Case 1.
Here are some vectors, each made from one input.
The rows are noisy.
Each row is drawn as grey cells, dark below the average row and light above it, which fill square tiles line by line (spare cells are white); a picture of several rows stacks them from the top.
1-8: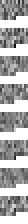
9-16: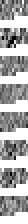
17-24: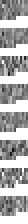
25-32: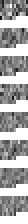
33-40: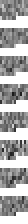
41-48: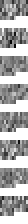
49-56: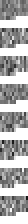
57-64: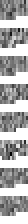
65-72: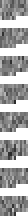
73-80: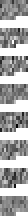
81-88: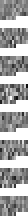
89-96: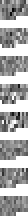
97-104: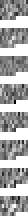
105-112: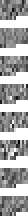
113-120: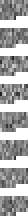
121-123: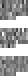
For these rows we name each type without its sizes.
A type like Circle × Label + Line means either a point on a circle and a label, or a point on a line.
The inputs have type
(Bool × Bool × Bool + Unit) × Label.
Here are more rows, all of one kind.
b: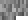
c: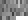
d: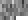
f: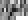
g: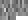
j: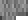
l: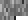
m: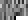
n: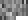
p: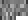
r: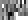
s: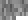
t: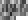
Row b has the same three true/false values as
j and r.
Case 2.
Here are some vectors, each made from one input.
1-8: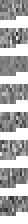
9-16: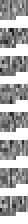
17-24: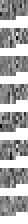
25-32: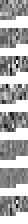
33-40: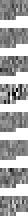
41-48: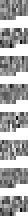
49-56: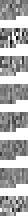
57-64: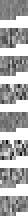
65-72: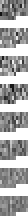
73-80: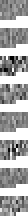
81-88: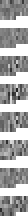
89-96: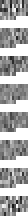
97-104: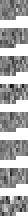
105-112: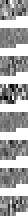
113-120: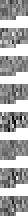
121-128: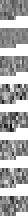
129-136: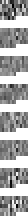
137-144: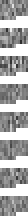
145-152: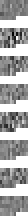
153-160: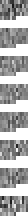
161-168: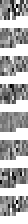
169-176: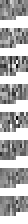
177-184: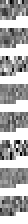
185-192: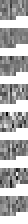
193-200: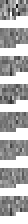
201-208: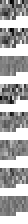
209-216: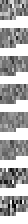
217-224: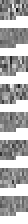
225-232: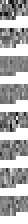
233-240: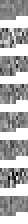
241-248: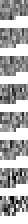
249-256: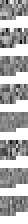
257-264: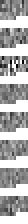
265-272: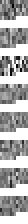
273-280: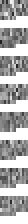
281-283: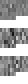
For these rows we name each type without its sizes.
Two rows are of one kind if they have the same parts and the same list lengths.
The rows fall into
2 kinds.
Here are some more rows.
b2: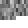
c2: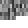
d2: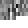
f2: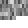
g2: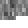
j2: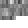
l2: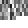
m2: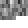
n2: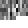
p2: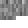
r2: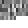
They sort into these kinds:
b2, c2, d2, f2, g2, j2, m2, n2, p2, r2
l2

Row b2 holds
a label and a true/false value.
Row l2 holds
a fixed value.
